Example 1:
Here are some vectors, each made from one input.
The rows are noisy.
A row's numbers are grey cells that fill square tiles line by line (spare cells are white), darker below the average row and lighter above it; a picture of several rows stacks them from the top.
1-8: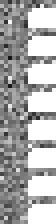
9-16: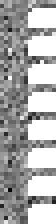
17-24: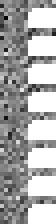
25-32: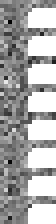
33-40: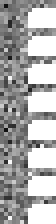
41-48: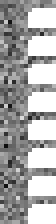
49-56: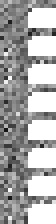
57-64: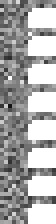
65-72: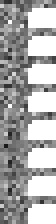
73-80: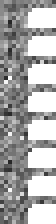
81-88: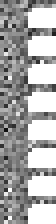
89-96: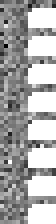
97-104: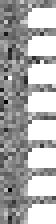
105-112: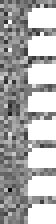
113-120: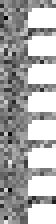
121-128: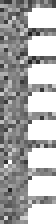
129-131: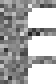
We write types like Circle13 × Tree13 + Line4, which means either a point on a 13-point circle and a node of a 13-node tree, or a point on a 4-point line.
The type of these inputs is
Bool × Bool × Bool + Tree16.
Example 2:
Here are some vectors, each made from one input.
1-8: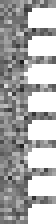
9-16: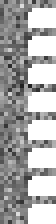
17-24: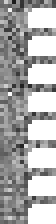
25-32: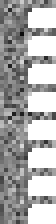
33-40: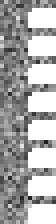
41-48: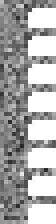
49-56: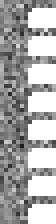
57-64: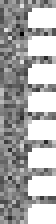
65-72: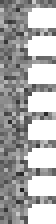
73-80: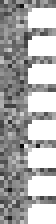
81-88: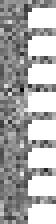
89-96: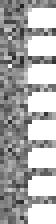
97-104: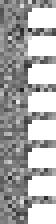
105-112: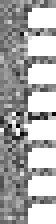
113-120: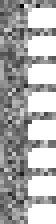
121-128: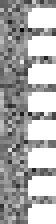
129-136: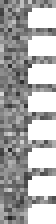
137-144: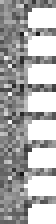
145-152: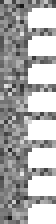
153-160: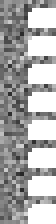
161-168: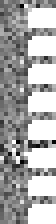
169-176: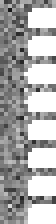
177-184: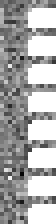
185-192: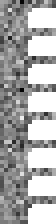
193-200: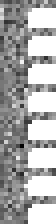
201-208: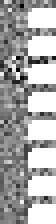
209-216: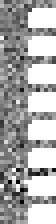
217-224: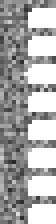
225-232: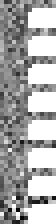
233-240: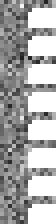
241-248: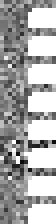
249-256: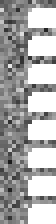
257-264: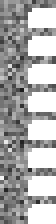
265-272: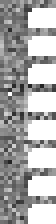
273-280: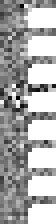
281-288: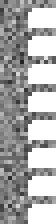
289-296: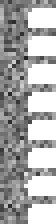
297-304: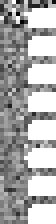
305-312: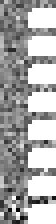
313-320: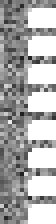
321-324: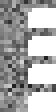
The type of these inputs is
List2(Circle13).
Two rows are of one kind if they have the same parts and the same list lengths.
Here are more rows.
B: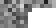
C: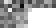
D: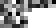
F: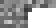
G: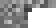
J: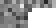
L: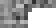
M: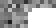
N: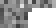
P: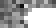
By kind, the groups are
B, F, G, J, L, N
C, M, P
D

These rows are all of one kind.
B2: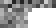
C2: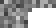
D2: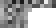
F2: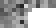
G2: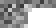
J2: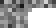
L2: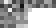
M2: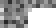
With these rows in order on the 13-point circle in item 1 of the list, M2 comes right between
D2 and G2.
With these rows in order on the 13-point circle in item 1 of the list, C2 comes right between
F2 and J2.
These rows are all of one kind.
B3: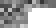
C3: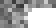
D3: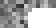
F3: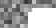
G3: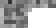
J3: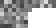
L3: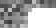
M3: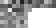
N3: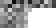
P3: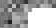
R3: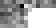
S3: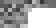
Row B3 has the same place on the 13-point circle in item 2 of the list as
R3 and S3.
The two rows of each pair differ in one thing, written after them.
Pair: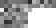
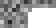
the place on the 13-point circle in item 2 of the list
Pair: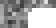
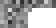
the place on the 13-point circle in item 1 of the list
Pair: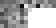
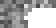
the place on the 13-point circle in item 2 of the list
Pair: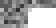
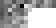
the place on the 13-point circle in item 1 of the list
